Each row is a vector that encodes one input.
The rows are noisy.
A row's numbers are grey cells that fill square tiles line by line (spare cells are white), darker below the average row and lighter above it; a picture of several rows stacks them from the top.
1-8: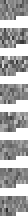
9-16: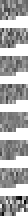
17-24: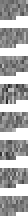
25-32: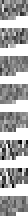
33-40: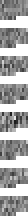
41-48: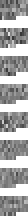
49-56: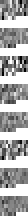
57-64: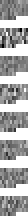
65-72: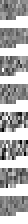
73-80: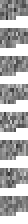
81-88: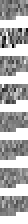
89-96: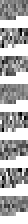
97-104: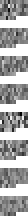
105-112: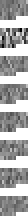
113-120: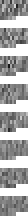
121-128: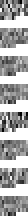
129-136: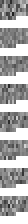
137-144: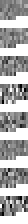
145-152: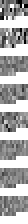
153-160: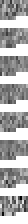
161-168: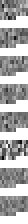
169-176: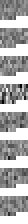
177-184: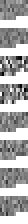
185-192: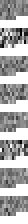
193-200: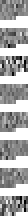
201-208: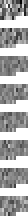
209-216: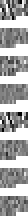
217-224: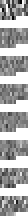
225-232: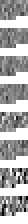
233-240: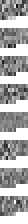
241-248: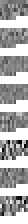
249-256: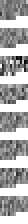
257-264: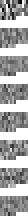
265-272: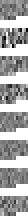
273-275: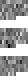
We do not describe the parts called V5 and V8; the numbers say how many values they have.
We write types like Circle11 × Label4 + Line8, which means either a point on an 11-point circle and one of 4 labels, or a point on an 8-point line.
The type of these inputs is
(Bool × Bool × Bool × Bool + V5) × V8 + Line7.
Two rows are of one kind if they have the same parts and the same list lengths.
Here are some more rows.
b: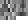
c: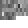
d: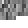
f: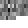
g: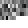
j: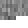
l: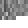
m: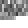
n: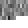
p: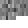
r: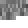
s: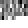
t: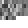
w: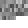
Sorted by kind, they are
b, d, j, p, w
c, f, g, l, m, n, r, t
s

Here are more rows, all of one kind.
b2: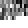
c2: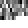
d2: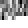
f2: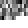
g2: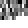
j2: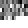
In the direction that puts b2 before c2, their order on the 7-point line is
d2, j2, b2, f2, c2, g2.
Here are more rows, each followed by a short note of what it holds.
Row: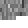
four true/false values and a value of V8
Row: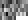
four true/false values and a value of V8
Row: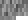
four true/false values and a value of V8
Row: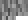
a value of V5 and a value of V8
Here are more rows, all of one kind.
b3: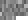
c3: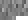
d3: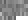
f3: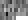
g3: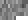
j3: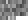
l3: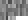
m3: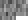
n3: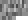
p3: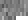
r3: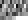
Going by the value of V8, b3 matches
d3 and j3.
